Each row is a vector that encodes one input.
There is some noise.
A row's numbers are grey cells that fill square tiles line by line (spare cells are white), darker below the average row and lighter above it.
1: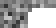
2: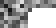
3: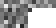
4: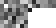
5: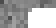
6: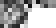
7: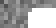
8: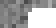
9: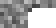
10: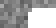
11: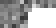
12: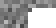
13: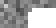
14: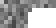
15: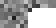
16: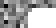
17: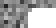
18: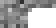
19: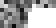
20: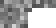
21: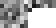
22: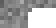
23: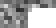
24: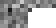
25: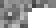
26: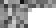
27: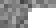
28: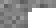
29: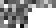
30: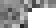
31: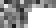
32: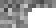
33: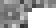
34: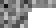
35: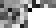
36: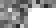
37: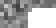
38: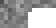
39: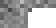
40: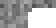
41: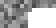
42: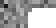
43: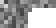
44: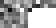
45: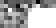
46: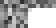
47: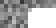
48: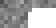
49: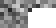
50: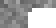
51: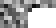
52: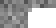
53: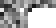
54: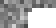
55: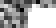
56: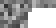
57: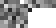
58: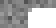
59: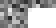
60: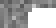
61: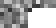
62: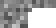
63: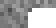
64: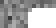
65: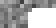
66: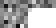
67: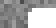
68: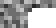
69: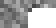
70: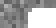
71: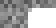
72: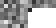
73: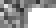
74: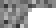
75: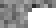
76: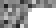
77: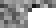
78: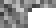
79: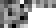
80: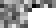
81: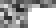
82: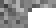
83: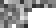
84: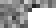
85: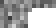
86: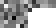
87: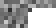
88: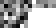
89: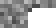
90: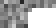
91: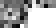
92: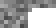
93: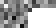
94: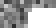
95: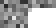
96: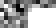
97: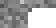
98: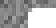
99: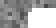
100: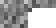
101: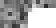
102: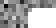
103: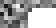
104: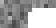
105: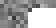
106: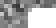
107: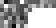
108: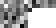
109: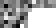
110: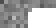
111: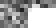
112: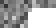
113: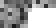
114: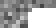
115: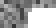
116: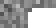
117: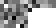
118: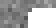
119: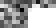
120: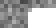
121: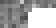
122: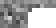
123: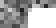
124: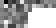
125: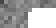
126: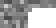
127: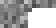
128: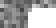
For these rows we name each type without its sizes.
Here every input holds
a list of points on a circle.
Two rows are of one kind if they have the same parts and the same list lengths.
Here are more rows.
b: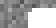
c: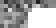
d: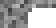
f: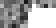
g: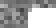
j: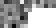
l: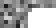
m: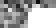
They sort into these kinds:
b, j, l
c, m
d, f, g

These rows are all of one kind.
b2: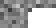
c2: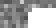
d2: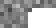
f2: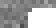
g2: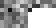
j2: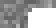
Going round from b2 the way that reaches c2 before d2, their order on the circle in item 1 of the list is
b2, c2, g2, j2, f2, d2.
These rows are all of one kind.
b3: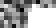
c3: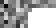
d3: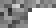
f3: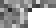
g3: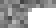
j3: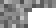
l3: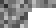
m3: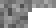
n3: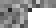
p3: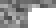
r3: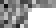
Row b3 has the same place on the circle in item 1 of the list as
c3, g3 and r3.
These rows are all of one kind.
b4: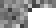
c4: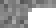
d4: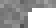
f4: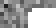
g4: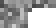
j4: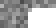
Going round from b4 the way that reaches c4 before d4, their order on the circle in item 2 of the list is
b4, c4, g4, d4, f4, j4.
